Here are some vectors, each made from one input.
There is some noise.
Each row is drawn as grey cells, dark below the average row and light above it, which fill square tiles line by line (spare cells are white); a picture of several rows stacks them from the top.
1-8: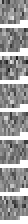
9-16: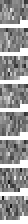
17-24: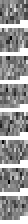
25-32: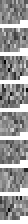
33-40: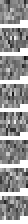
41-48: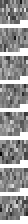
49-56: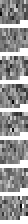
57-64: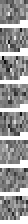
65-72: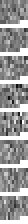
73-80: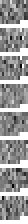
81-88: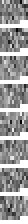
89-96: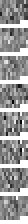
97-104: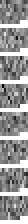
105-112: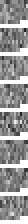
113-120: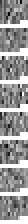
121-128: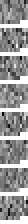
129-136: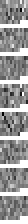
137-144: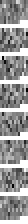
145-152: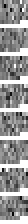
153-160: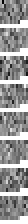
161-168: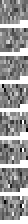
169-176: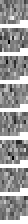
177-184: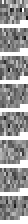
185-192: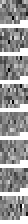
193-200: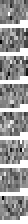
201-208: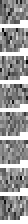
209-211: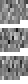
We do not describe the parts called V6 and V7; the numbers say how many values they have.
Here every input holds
a point on a 5-point line, a true/false value and a value of V7, together with either a point on a 4-point line, or a value of V6.
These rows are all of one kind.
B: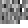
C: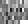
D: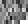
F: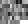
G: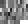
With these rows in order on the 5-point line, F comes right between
C and G.
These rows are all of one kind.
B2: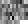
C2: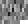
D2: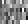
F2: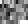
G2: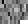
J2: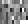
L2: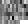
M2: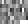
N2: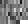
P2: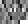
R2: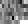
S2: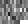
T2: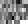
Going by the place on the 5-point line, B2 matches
F2 and P2.
